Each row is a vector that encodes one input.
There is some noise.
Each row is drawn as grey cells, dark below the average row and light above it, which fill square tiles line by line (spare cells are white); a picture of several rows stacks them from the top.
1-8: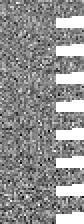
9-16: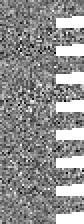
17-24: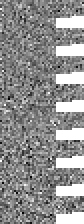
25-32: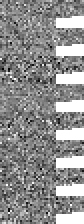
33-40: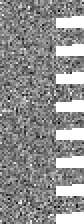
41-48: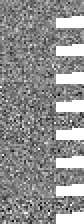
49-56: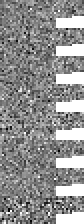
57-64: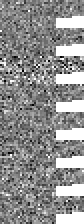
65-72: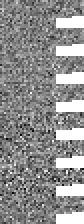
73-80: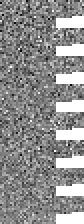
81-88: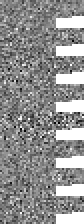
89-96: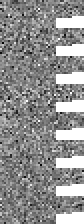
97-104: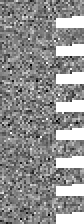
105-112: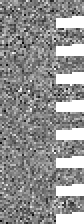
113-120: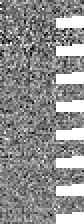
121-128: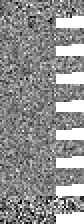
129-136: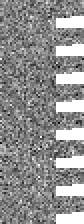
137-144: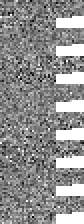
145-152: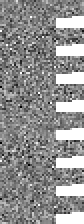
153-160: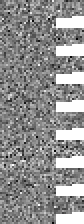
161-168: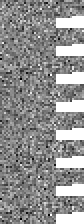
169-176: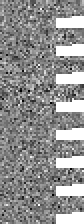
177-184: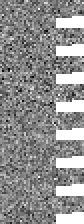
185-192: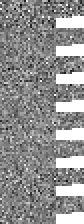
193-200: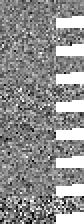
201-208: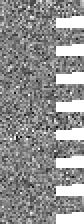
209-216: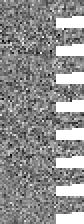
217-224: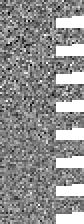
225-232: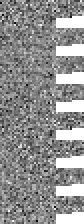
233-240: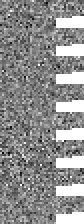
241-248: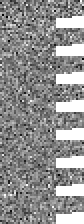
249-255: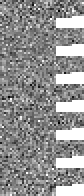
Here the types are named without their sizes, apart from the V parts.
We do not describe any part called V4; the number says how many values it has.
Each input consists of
a point on a line and a node of a tree, together with either a point on a line, or a list of values of V4.
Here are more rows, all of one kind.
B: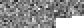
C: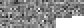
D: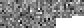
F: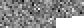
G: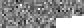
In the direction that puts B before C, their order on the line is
G, F, B, C, D.
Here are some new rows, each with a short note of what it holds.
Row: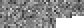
a point on a line and a node of a tree, together with a list of one item
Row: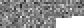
a point on a line and a node of a tree, together with a list of two items
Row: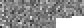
a point on a line and a node of a tree, together with a list of one item
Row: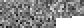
a point on a line and a node of a tree, together with a list of two items
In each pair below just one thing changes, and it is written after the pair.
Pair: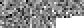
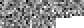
the node of the tree
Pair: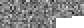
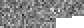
the place on the line
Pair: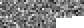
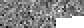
the place on the line
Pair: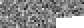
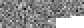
the node of the tree
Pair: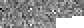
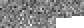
the place on the line
